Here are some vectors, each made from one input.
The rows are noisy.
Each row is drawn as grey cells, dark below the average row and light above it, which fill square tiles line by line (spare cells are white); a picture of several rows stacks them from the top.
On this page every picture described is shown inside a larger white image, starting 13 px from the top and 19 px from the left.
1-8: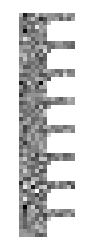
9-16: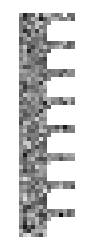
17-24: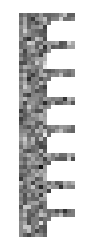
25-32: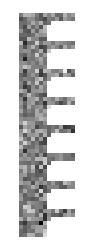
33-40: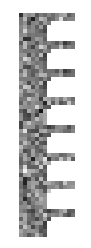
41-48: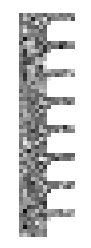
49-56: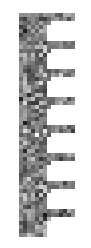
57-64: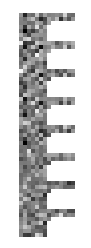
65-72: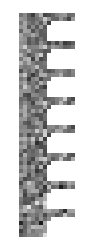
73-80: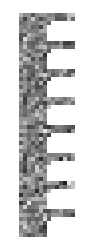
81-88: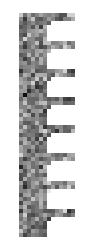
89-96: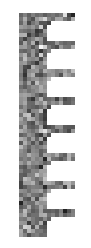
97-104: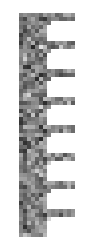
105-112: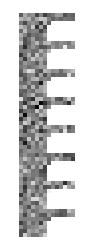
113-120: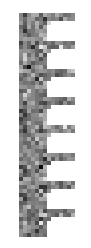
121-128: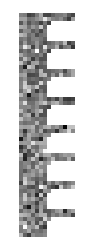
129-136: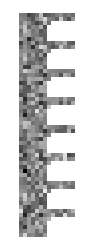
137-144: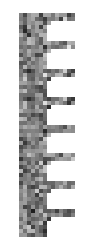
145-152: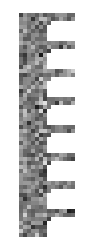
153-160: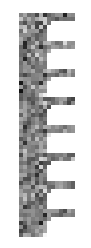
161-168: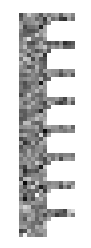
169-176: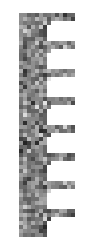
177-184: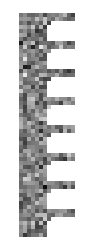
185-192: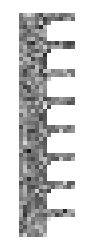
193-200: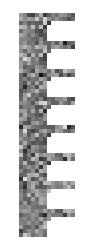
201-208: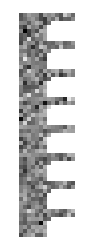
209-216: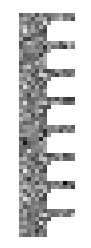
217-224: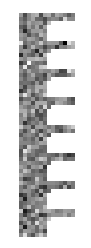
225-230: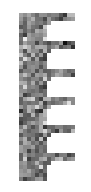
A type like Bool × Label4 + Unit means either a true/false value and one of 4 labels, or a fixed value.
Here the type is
Circle8 × Circle8 × (Circle8 + Unit) + List3(Line4).
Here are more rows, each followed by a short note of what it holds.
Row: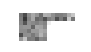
a point on each of two 8-point circles
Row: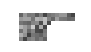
a list of one item
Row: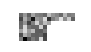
the empty list
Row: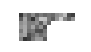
a list of two items
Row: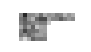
a point on each of two 8-point circles
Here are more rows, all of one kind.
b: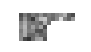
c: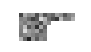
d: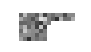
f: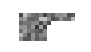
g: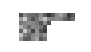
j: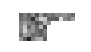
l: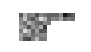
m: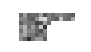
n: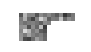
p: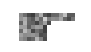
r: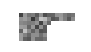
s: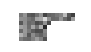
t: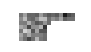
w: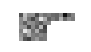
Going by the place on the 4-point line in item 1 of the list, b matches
c, j and r.
